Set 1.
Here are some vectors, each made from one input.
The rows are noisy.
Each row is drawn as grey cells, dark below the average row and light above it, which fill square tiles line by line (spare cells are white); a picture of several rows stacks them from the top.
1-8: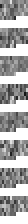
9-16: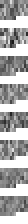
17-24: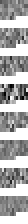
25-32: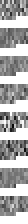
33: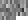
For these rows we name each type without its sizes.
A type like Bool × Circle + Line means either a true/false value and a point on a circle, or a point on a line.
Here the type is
Line.
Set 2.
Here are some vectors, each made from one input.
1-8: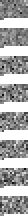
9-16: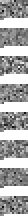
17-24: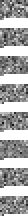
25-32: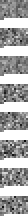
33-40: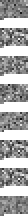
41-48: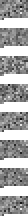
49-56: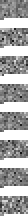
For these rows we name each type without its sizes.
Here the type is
Tree.
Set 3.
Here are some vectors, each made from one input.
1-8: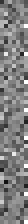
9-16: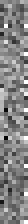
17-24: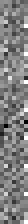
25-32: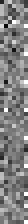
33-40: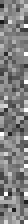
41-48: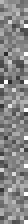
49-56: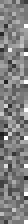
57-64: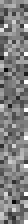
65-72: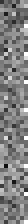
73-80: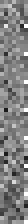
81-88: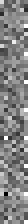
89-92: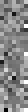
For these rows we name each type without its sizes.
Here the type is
Bool × Bool × Bool × Bool.
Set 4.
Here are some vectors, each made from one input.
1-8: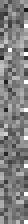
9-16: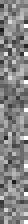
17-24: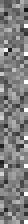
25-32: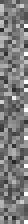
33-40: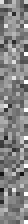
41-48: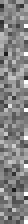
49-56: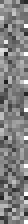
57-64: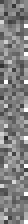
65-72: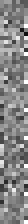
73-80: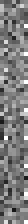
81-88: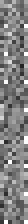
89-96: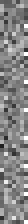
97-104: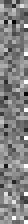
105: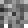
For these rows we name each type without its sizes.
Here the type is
Bool × Bool × Bool × Bool.
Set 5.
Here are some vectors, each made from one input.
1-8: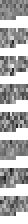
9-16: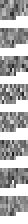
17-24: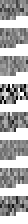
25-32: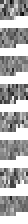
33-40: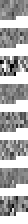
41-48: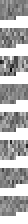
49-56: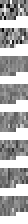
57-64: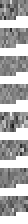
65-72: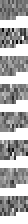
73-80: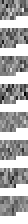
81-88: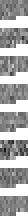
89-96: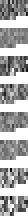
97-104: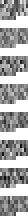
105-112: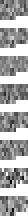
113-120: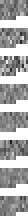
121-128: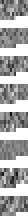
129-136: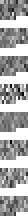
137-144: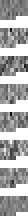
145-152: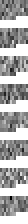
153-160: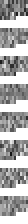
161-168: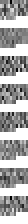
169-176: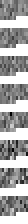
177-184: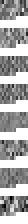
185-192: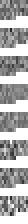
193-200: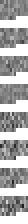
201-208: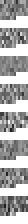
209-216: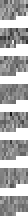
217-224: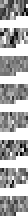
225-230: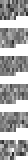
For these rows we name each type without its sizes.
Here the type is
Line.
